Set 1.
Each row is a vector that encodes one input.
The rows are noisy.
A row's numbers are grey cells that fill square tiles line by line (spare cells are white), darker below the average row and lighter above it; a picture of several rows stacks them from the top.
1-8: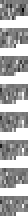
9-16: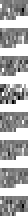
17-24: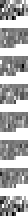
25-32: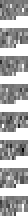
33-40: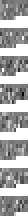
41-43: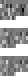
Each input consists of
a list of up to two points on a 4-point line.
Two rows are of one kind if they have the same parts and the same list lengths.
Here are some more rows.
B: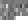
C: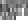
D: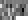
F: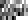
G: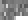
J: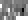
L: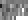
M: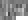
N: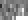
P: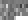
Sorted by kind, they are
B, C, G, L, M, N, P
D, J
F

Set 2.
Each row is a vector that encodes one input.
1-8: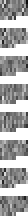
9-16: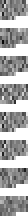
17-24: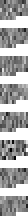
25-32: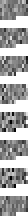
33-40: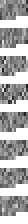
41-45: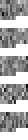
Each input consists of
a list of up to two points on a 4-point line.
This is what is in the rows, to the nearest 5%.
All of them are lists of up to two points on a 4-point line: about 5% are empty, 40% hold one and 55% two.
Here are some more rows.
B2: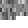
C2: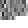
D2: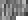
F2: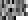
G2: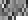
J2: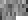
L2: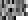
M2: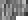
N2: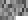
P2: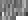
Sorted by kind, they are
B2, D2, G2, J2, M2, P2
C2, N2
F2, L2

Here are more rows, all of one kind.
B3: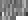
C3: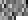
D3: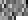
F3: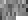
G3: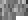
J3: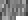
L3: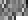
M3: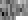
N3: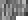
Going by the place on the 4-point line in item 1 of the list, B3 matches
J3 and N3.
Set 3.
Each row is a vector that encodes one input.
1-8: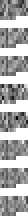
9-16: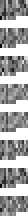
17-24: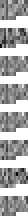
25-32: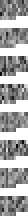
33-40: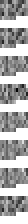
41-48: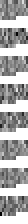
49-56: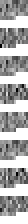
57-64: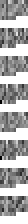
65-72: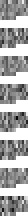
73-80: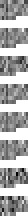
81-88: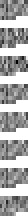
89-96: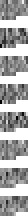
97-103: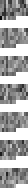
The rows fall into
3 kinds.
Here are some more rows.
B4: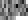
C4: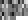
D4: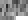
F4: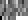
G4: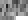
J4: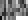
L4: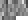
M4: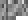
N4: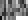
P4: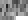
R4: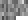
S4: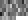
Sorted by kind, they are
B4, C4, F4, J4, N4, S4
D4, G4, P4
L4, M4, R4

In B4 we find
a node of a 9-node tree.
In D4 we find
a fixed value.
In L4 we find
a point on a 3-point line and a point on a 4-point line.
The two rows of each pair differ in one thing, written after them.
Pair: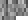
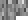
the place on the 3-point line
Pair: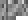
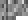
the place on the 4-point line
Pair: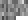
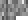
the place on the 4-point line
